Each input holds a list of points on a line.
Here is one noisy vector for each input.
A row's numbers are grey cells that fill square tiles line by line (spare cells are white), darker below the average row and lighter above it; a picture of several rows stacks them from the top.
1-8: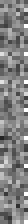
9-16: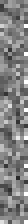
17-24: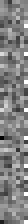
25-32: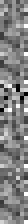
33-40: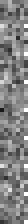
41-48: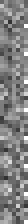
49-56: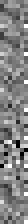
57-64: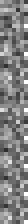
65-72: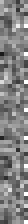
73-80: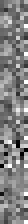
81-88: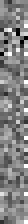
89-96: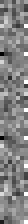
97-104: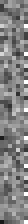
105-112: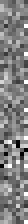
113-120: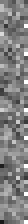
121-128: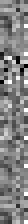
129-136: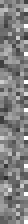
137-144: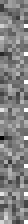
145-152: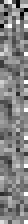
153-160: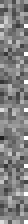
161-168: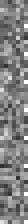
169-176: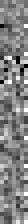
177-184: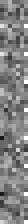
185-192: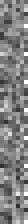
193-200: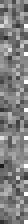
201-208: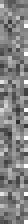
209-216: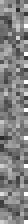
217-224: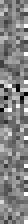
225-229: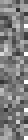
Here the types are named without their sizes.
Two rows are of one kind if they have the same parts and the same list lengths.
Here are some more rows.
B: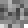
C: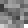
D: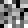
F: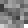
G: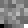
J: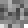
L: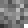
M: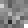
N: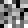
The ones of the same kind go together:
B, C, F, J
D, N
G, L, M

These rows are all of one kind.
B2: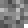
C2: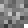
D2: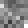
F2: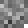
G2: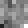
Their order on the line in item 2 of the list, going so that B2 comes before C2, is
B2, C2, F2, G2, D2.
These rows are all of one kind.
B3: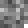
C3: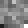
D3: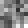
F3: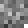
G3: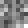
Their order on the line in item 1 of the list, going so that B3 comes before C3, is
F3, B3, C3, G3, D3.
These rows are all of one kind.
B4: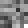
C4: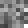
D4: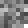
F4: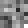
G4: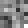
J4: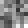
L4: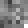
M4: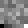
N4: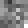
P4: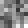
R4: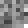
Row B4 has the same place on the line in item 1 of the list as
F4, G4, J4 and P4.
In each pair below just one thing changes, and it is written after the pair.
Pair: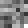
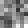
the place on the line in item 2 of the list
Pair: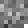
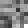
the place on the line in item 1 of the list
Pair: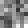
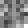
the place on the line in item 1 of the list
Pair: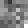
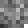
the place on the line in item 2 of the list
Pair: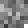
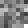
the place on the line in item 1 of the list
